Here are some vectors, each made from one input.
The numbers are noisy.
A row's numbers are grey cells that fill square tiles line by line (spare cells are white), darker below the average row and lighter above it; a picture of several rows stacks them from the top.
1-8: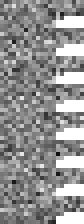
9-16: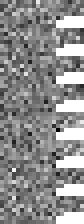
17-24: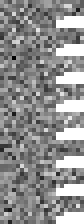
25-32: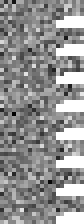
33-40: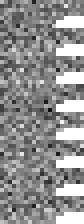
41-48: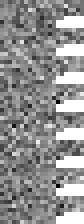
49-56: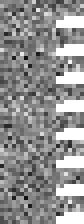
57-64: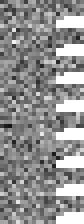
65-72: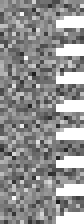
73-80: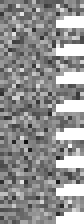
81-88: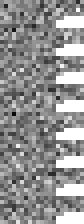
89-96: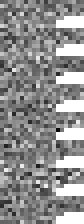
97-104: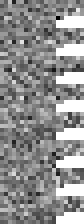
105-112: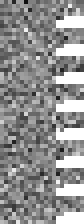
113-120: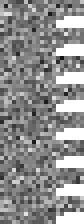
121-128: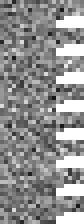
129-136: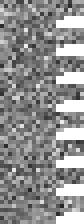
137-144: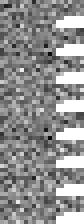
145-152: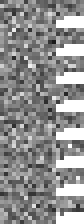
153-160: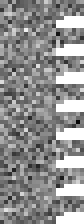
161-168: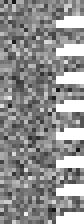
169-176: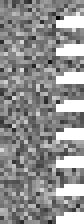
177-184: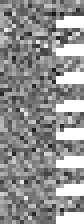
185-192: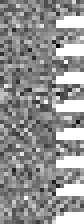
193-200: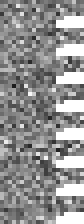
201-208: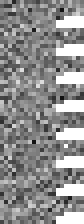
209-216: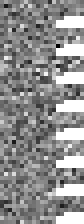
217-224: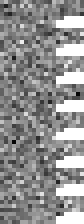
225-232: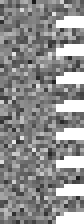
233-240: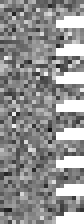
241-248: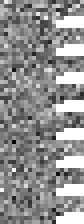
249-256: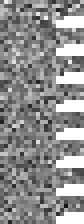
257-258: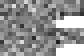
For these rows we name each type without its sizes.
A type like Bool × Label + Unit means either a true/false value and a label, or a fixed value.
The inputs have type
Bool × Bool × Bool × Line + List(Circle).
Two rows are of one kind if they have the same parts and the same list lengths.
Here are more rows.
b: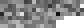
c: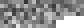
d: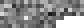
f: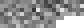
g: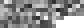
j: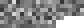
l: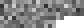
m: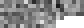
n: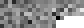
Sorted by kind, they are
b, c, f
d, m
g
j, l
n

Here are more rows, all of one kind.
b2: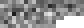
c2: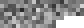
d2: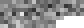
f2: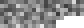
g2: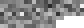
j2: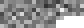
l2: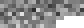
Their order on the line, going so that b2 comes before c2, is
b2, c2, l2, f2, j2, d2, g2.
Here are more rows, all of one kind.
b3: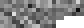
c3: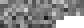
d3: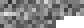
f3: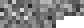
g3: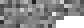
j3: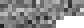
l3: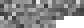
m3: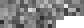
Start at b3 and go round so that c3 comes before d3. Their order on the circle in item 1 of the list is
b3, m3, l3, g3, c3, j3, d3, f3.
